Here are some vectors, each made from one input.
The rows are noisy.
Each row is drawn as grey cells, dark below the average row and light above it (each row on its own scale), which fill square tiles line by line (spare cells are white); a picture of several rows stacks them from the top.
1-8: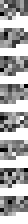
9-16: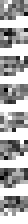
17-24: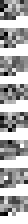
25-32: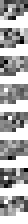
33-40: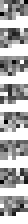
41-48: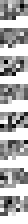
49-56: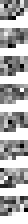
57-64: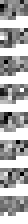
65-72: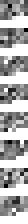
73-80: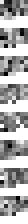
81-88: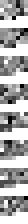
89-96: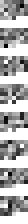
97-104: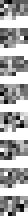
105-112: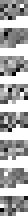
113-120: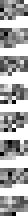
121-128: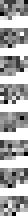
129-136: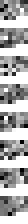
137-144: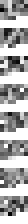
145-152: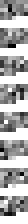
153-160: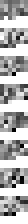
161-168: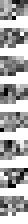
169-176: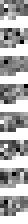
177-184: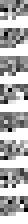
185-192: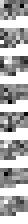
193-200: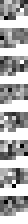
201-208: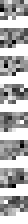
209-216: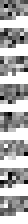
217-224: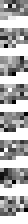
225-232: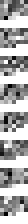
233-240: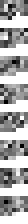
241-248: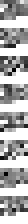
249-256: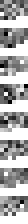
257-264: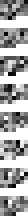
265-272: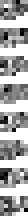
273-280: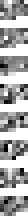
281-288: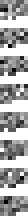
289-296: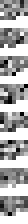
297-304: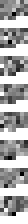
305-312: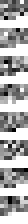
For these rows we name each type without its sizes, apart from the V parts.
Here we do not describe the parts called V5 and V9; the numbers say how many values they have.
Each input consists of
either a point on a circle and a value of V9, or a label and a value of V5.
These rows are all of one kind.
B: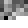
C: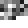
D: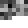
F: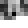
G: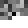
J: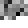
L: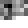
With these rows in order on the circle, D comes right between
B and F.
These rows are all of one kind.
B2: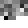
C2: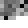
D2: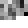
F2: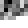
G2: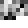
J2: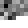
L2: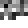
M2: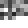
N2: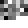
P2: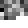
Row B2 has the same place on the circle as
G2 and J2.
